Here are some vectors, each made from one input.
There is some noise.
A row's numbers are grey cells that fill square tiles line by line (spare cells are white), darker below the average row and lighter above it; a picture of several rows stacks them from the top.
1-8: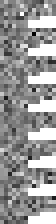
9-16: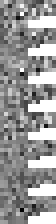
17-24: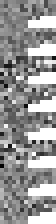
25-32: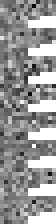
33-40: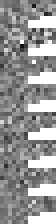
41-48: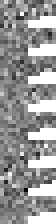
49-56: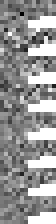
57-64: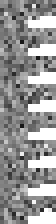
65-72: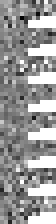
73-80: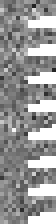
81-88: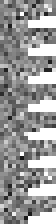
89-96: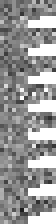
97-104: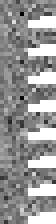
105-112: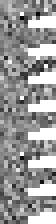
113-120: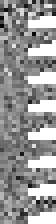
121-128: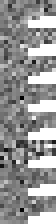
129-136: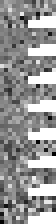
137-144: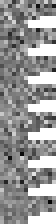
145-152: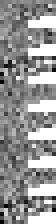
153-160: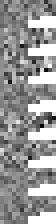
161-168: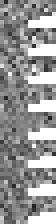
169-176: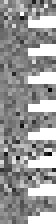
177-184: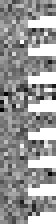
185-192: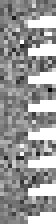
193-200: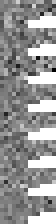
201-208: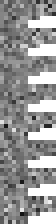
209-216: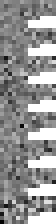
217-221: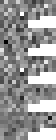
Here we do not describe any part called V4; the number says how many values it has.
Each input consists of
a list of up to three items, each a true/false value and a value of V4.
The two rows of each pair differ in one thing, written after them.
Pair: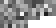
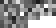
the true/false value in item 1 of the list
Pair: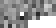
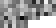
the value of V4 in item 1 of the list
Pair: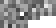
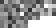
the true/false value in item 1 of the list
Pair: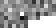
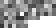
the value of V4 in item 1 of the list
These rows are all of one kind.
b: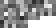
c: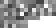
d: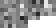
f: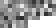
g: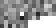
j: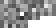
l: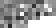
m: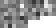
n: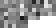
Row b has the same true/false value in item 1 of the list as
g and j.
